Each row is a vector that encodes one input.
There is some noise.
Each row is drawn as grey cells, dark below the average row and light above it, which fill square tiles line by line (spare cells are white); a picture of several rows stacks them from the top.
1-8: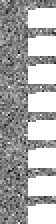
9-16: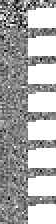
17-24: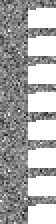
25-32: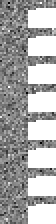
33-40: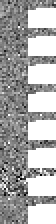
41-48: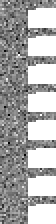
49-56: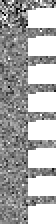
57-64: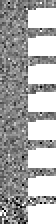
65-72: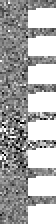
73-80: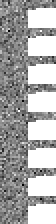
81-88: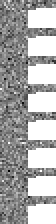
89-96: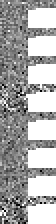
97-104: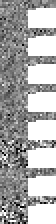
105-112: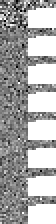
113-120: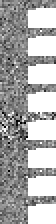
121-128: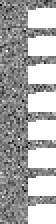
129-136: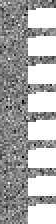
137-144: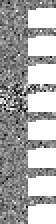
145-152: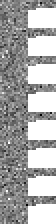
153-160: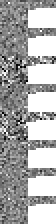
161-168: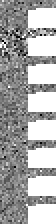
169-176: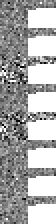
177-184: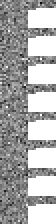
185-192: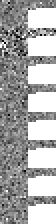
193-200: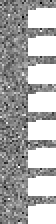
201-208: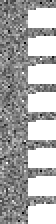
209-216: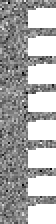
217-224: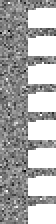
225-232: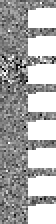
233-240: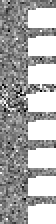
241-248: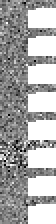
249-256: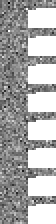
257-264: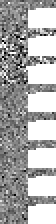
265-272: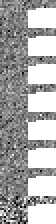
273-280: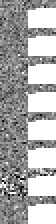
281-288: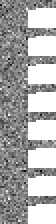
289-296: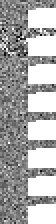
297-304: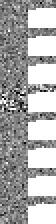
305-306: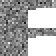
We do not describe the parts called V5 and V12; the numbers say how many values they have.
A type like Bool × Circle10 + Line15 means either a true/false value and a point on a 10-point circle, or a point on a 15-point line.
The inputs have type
(Bool × Bool × Bool × Bool + Unit) × Tree8 × V12 + V5.
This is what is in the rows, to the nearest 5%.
About 90% of them hold a node of an 8-node tree and a value of V12, together with either a fixed value, or four true/false values. The rest hold a value of V5.
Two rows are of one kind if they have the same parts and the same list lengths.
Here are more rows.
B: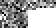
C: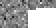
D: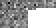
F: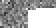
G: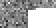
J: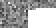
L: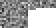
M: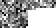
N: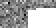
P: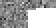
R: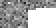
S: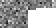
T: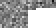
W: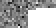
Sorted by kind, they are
B, M
C, D, F, G, J, P, R, S, W
L, N, T

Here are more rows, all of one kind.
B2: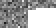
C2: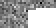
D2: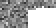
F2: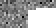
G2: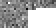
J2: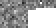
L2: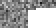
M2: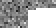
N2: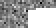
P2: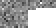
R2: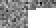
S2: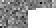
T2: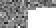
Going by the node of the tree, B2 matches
C2, L2, N2 and R2.
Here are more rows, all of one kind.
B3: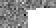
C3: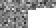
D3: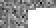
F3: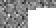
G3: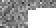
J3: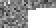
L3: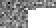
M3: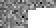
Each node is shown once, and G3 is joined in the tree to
F3 and M3.
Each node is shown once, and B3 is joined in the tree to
L3 and M3.
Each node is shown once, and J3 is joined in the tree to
C3 and M3.
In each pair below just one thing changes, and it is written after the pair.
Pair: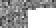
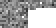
the value of V12
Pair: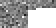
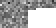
the value of V12
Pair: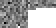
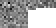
the value of V12
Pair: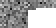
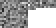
the value of V12
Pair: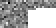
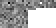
the value of V12
